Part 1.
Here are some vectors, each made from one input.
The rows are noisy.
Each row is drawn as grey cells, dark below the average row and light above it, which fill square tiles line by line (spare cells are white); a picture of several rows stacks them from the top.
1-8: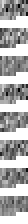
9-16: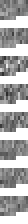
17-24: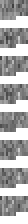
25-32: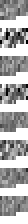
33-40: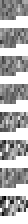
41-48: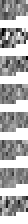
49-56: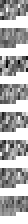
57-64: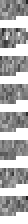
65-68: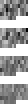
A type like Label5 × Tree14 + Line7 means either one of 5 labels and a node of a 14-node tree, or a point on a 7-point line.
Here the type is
Circle5.
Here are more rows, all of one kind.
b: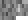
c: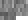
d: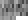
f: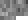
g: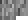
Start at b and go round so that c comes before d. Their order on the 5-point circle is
b, c, g, f, d.
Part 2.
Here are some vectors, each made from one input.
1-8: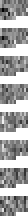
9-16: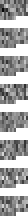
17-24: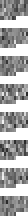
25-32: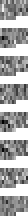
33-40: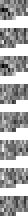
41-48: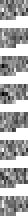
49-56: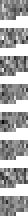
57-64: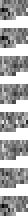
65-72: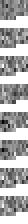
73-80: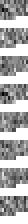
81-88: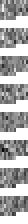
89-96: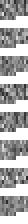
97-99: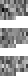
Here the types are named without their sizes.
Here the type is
Circle.
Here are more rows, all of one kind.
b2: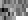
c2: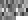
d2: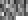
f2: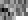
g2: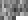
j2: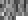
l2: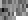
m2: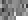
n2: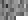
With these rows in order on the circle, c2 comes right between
g2 and n2.
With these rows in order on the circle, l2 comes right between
b2 and m2.
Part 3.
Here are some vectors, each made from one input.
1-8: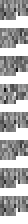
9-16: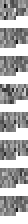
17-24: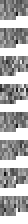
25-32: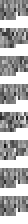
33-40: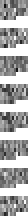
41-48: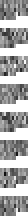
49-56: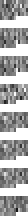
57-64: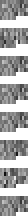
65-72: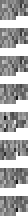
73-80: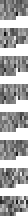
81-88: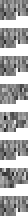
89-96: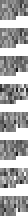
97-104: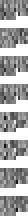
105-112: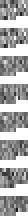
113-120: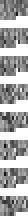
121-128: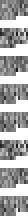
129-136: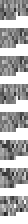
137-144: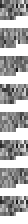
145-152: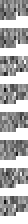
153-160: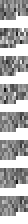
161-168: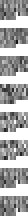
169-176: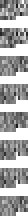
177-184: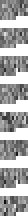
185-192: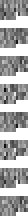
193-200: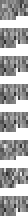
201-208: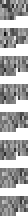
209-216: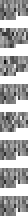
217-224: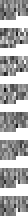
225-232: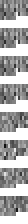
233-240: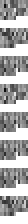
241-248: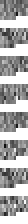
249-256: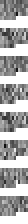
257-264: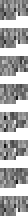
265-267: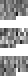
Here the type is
Circle10.
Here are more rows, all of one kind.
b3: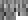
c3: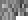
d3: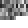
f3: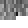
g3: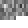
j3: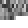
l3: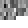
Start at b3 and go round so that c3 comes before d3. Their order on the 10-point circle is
b3, g3, c3, f3, l3, d3, j3.
